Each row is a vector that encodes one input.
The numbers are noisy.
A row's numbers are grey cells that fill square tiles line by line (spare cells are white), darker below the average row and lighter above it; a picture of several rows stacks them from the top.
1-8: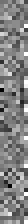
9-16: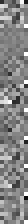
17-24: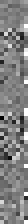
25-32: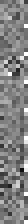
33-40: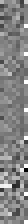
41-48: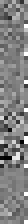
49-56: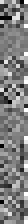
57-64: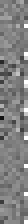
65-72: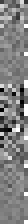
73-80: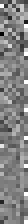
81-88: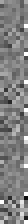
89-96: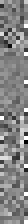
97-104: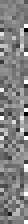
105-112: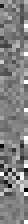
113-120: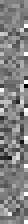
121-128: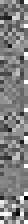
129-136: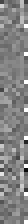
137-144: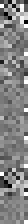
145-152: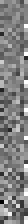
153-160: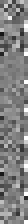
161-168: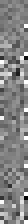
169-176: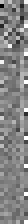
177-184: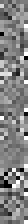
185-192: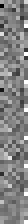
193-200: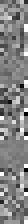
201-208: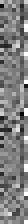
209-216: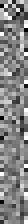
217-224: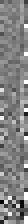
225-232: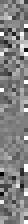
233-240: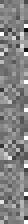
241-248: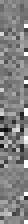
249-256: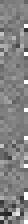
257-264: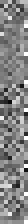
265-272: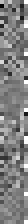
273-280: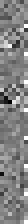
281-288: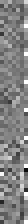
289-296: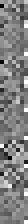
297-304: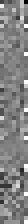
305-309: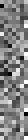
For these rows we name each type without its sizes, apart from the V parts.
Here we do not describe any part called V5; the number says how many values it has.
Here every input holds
a true/false value, together with either a point on a line, or a list of values of V5.
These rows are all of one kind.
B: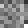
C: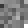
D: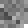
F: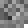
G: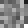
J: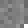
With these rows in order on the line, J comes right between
C and G.
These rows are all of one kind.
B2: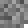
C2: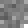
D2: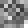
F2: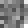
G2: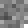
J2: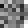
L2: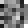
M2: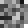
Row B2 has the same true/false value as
L2 and M2.
